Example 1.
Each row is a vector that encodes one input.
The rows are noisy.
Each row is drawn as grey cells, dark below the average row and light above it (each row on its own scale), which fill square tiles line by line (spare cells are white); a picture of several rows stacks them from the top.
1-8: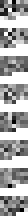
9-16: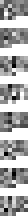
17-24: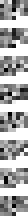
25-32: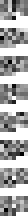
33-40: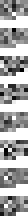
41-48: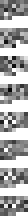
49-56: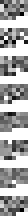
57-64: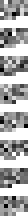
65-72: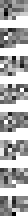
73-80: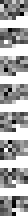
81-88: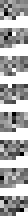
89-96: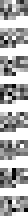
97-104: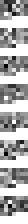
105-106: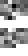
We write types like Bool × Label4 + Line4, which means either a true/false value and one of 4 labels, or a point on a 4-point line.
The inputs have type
Bool × Bool × Bool × (Line3 × Line3 + Unit) + Unit.
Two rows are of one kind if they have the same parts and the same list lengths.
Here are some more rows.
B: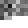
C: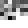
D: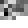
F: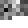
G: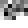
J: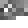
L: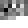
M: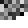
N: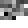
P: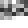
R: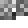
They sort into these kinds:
B, F, J, L, P, R
C, D, G, N
M

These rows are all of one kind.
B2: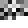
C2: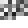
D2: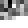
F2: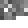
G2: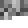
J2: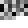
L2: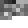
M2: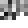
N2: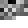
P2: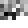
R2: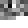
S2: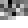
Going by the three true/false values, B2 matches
D2, J2 and S2.
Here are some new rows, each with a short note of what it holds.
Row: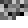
a fixed value
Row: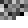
a fixed value
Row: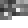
a point on each of two 3-point lines and three true/false values
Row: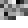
three true/false values
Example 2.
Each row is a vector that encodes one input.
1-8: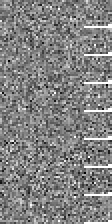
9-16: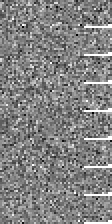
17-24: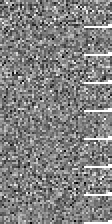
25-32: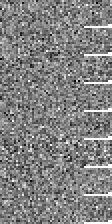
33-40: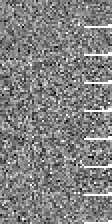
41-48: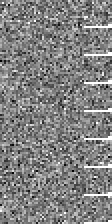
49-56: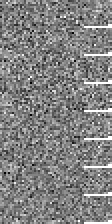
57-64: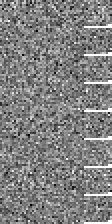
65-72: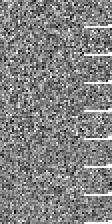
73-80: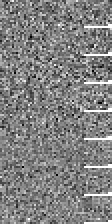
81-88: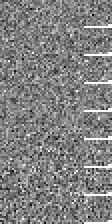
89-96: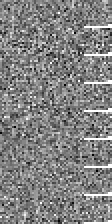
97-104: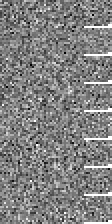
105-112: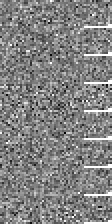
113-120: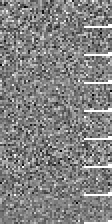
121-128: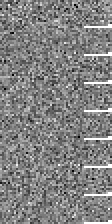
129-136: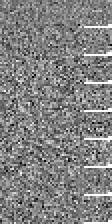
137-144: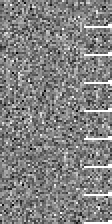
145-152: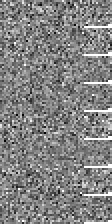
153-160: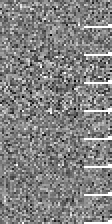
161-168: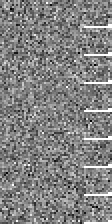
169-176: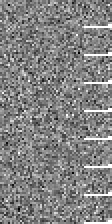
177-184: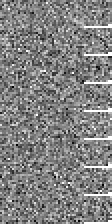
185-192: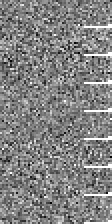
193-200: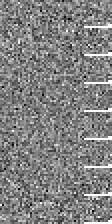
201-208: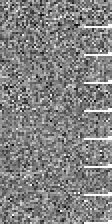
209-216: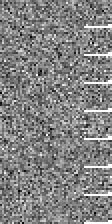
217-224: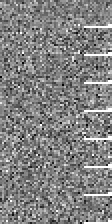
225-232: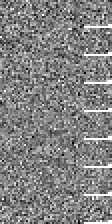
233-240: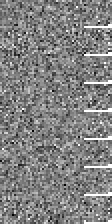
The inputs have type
Bool × Line13.
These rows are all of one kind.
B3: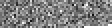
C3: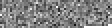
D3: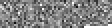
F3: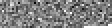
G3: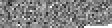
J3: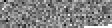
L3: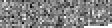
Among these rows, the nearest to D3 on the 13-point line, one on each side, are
C3 and F3.
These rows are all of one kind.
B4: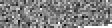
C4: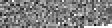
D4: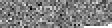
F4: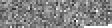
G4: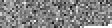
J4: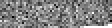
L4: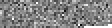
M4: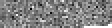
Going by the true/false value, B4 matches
C4 and L4.
